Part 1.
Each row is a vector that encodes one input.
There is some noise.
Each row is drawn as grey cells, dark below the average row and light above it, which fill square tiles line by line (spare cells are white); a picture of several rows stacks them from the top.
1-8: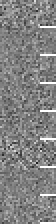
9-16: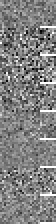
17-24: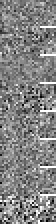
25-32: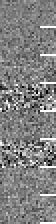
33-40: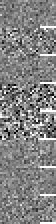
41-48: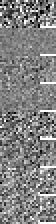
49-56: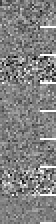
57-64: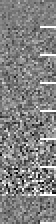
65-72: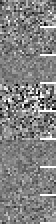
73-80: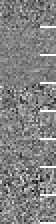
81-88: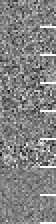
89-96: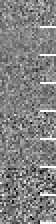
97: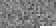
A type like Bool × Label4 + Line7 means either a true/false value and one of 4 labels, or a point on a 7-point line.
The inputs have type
Circle5 × Circle8 + Unit.
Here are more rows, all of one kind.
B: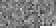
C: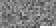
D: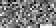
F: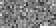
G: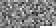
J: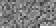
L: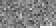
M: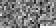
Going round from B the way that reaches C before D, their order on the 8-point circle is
B, L, M, J, C, D, F, G.
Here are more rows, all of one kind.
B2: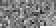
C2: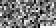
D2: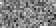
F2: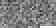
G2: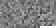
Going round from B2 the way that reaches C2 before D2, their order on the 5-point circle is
B2, C2, G2, F2, D2.
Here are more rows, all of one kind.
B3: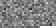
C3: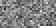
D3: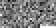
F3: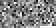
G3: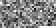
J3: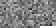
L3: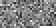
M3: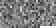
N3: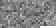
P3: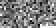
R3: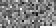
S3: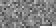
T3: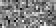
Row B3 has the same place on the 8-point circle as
C3 and T3.
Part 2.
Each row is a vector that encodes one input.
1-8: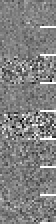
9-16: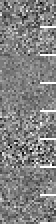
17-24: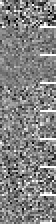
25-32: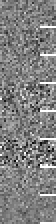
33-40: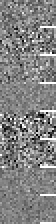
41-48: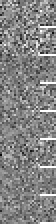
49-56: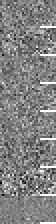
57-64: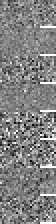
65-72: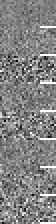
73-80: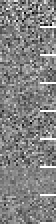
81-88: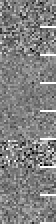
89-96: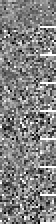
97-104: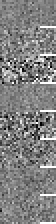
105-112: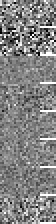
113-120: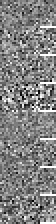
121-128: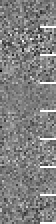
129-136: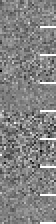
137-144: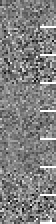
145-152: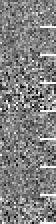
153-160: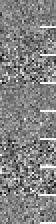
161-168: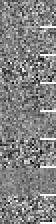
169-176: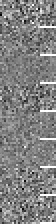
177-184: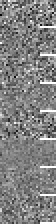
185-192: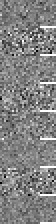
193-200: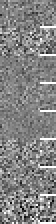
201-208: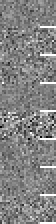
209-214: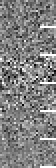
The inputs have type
Line12 + Tree17.
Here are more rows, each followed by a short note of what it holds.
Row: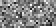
a node of a 17-node tree
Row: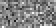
a node of a 17-node tree
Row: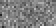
a point on a 12-point line
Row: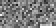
a point on a 12-point line
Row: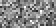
a node of a 17-node tree
